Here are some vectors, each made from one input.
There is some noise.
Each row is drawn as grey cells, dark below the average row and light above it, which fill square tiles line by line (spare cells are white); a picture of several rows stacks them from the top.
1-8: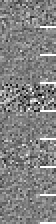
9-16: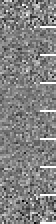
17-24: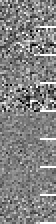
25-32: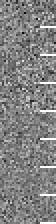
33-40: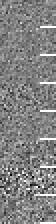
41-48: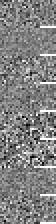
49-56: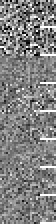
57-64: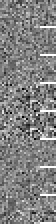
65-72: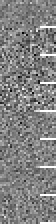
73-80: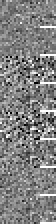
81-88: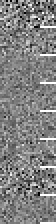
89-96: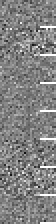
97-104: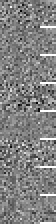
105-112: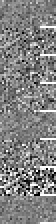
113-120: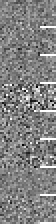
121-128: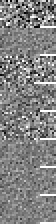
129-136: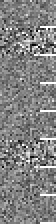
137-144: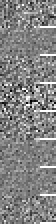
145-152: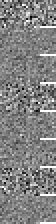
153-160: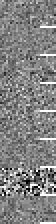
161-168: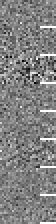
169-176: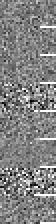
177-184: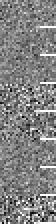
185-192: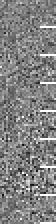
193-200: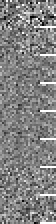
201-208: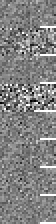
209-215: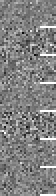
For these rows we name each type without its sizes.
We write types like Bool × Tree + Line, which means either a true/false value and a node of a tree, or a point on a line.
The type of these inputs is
Circle + Line.
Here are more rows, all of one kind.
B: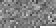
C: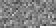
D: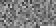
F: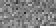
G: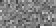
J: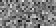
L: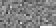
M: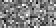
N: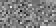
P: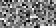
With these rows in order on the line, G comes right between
B and M.
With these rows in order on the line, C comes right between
B and F.
